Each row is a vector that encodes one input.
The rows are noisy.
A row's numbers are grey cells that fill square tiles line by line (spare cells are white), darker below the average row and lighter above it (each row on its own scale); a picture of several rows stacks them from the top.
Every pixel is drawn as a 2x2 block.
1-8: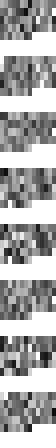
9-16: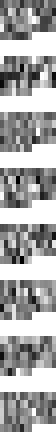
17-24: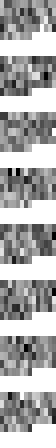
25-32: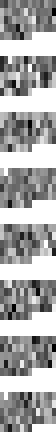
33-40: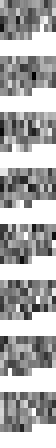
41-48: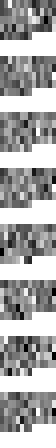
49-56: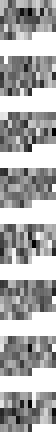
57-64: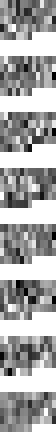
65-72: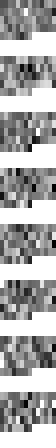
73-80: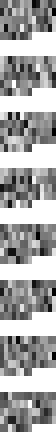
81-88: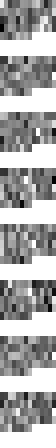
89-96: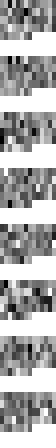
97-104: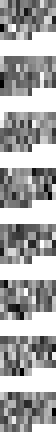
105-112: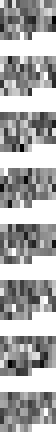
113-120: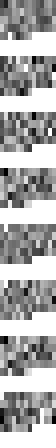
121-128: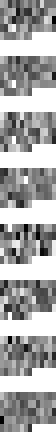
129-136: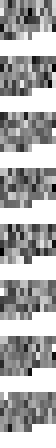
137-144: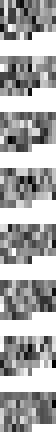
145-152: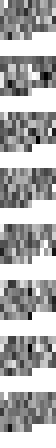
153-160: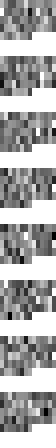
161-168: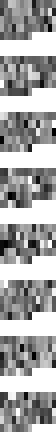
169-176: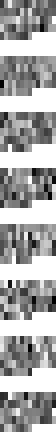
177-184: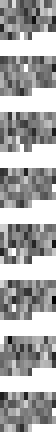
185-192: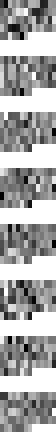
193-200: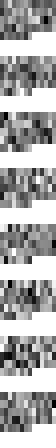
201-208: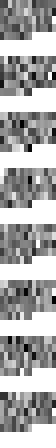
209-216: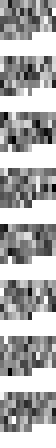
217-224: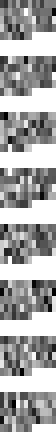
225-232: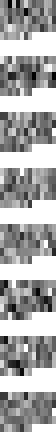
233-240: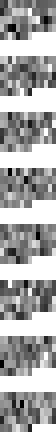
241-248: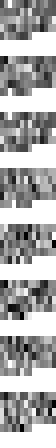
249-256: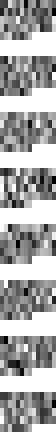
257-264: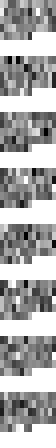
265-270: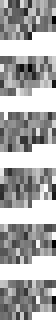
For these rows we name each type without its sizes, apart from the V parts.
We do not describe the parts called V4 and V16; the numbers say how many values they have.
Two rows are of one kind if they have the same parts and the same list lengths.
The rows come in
2 kinds.
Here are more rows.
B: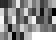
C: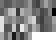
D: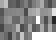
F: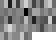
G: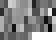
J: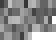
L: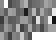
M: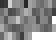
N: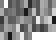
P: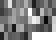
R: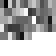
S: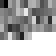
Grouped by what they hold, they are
B, C, G, J, M, P, R, S
D, F, L, N

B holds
a value of V4 and a value of V16.
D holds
two labels and a value of V16.
